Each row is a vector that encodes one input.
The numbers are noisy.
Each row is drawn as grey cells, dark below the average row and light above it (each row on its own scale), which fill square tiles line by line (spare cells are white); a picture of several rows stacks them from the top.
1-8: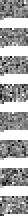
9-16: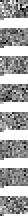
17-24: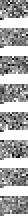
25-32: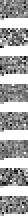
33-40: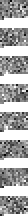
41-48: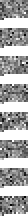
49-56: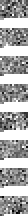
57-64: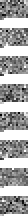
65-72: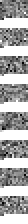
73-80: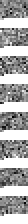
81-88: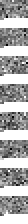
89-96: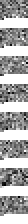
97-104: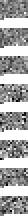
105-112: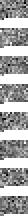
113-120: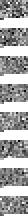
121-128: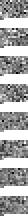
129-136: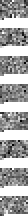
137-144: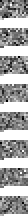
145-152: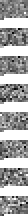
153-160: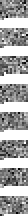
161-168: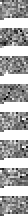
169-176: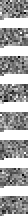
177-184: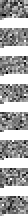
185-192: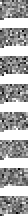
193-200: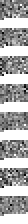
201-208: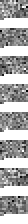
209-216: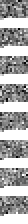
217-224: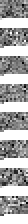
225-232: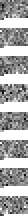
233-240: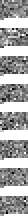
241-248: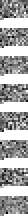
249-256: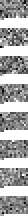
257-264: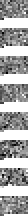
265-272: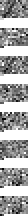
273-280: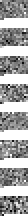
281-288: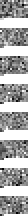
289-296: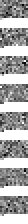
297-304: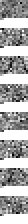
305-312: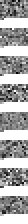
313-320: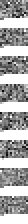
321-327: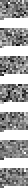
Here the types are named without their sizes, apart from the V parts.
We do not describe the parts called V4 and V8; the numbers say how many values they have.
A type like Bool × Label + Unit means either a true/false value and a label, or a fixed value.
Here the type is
(Bool × V8 + V4) × Line + Circle.
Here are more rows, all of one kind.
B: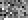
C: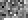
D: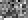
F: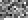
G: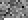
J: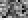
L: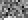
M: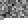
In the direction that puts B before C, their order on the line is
J, D, M, F, B, G, L, C.
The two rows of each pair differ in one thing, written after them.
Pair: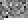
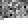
the true/false value
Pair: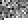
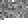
the place on the line
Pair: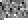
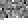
the value of V8
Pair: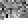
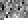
the value of V8
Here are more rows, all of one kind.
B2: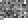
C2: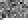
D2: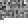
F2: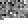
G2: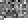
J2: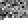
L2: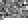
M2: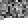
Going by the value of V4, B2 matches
D2 and L2.
